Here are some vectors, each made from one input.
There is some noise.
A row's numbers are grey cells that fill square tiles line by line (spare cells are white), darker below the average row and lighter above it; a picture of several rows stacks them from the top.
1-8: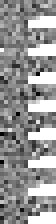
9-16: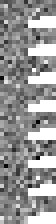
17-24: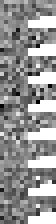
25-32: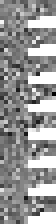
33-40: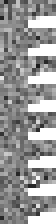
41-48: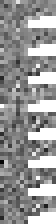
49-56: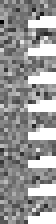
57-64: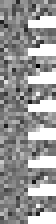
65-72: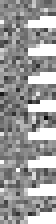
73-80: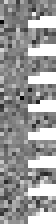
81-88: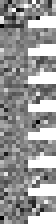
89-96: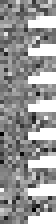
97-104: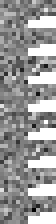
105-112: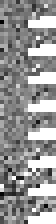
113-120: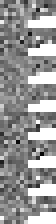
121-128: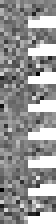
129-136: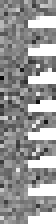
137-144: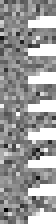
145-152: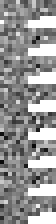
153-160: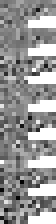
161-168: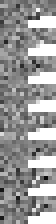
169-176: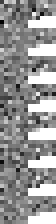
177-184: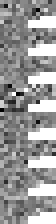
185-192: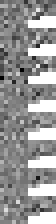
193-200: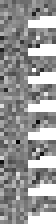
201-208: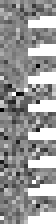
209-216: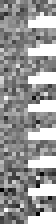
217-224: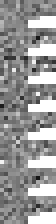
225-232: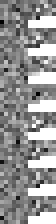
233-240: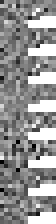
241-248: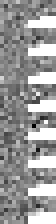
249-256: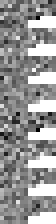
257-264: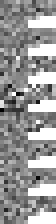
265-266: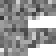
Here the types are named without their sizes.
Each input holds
either a fixed value, or a label and three true/false values, or a node of a tree.
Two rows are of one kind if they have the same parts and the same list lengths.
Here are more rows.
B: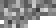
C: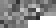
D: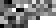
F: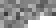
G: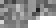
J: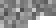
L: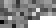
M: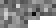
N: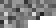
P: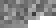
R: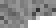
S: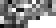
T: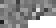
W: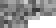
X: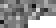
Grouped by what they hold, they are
B, F, G, J, M, P, R, W
C, L, N, T, X
D, S

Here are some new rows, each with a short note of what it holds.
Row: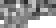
a label and three true/false values
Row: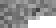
a label and three true/false values
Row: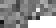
a node of a tree
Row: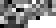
a fixed value
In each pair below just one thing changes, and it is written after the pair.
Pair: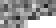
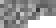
the label
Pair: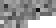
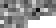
the label
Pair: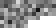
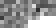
the label
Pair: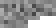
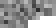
the label
